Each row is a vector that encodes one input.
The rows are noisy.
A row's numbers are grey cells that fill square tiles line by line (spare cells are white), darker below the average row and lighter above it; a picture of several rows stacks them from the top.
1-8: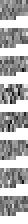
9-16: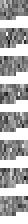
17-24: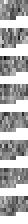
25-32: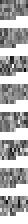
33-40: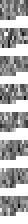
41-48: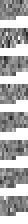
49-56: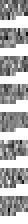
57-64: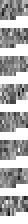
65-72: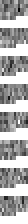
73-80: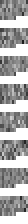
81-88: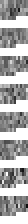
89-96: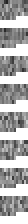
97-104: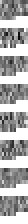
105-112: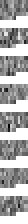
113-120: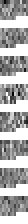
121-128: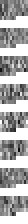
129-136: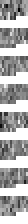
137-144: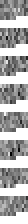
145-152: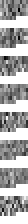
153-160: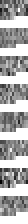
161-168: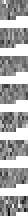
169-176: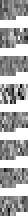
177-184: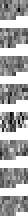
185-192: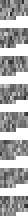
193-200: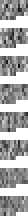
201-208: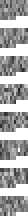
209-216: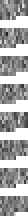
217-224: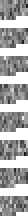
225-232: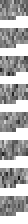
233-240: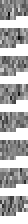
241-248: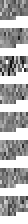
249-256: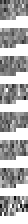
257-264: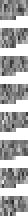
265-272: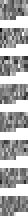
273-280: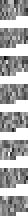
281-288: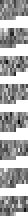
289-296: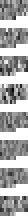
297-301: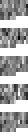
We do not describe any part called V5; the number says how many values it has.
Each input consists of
four true/false values and two values of V5, together with either a node of an 8-node tree, or a node of a 10-node tree.
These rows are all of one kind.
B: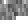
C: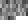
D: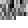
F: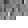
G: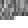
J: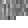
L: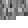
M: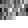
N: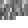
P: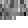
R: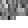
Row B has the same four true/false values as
D and P.
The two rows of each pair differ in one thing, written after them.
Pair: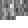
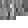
one of the four true/false values
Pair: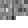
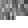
the node of the tree
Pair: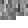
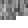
one of the four true/false values
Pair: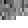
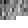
one of the four true/false values
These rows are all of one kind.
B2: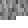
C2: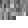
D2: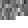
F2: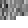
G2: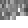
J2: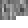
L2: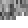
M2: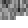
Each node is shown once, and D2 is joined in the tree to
B2 and C2.
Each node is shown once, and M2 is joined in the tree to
C2 and J2.
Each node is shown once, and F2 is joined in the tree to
B2.
